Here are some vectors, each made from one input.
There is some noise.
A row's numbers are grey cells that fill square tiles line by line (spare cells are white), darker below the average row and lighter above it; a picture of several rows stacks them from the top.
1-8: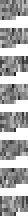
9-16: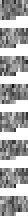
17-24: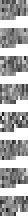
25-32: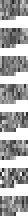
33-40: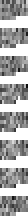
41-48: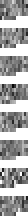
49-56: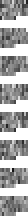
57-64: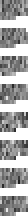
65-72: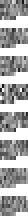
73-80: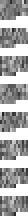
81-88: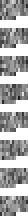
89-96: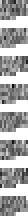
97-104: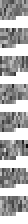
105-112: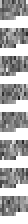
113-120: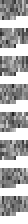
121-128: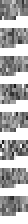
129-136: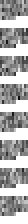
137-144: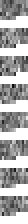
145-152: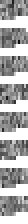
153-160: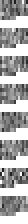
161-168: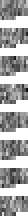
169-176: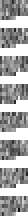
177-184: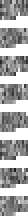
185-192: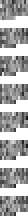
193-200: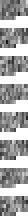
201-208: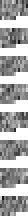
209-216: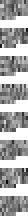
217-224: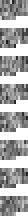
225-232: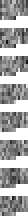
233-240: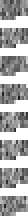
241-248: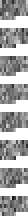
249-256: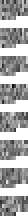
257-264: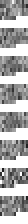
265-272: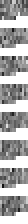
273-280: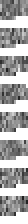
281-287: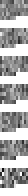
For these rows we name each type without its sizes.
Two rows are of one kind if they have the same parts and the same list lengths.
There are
3 kinds of row.
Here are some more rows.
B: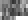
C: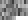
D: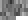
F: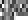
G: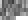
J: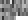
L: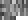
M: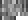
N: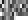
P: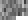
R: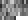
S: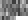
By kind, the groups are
B, C, D, G, J, P, S
F, N
L, M, R

